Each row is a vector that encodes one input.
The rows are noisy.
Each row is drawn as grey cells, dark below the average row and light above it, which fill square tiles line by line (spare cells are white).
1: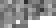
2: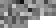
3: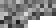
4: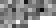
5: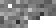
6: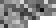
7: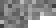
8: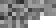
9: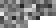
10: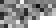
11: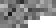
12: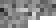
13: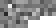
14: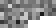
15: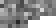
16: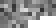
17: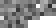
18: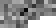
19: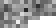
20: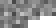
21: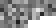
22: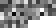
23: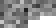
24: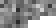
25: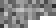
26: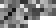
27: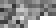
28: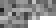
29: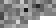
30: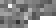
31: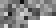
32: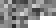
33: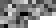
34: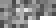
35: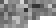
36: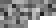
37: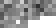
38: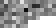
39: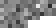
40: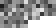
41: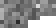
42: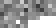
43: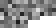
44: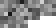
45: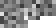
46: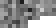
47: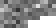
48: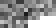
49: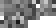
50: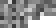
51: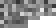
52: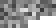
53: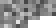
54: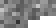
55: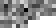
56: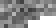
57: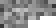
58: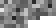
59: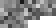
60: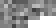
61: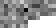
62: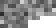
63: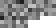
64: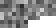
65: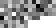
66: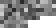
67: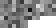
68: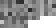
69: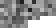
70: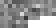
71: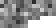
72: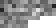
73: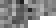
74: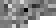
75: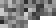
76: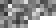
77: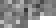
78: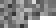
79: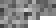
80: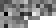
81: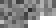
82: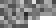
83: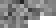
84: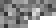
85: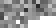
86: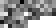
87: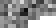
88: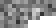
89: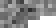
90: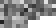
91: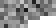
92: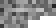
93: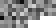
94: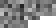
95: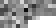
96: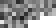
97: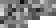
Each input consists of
a node of a 7-node tree, together with either a point on a 10-point line, or a node of a 7-node tree.
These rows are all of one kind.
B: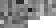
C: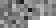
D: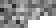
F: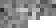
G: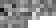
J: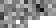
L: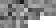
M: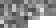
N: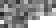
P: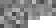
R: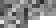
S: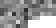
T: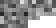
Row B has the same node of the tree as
C and L.
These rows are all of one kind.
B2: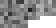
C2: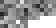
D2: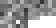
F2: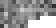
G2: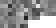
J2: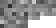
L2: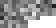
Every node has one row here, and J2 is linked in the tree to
D2, F2 and G2.
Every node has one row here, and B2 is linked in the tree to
G2.
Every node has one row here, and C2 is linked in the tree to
D2.
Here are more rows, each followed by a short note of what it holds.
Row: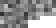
a point on a 10-point line and a node of a 7-node tree
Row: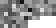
a point on a 10-point line and a node of a 7-node tree
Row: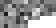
a node of each of two 7-node trees
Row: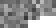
a point on a 10-point line and a node of a 7-node tree
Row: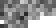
a point on a 10-point line and a node of a 7-node tree
